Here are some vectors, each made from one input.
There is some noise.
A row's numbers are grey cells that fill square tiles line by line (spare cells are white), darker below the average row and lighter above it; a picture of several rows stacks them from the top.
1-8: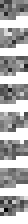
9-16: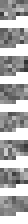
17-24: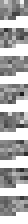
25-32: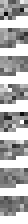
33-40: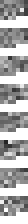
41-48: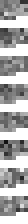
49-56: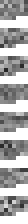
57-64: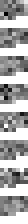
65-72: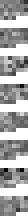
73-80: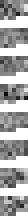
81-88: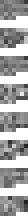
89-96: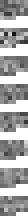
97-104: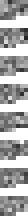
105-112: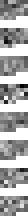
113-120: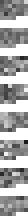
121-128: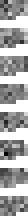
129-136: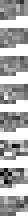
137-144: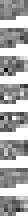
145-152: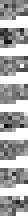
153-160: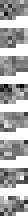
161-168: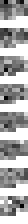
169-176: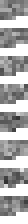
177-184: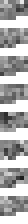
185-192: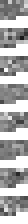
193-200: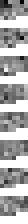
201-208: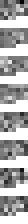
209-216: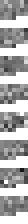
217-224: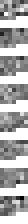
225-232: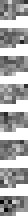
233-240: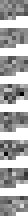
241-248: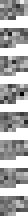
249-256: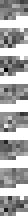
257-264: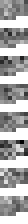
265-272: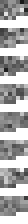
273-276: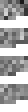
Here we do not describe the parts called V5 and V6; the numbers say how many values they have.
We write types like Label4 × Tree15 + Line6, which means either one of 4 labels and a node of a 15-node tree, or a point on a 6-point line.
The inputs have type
Bool × (Line7 + V5) + Tree8 × V6.
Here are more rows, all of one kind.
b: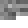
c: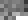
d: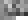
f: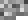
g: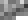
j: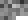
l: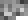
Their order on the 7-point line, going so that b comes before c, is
f, l, b, g, d, j, c.
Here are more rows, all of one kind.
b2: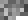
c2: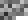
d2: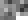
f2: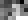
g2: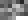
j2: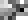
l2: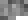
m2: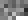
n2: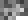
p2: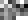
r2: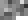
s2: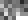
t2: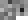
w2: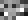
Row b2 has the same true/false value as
j2, l2, m2 and p2.
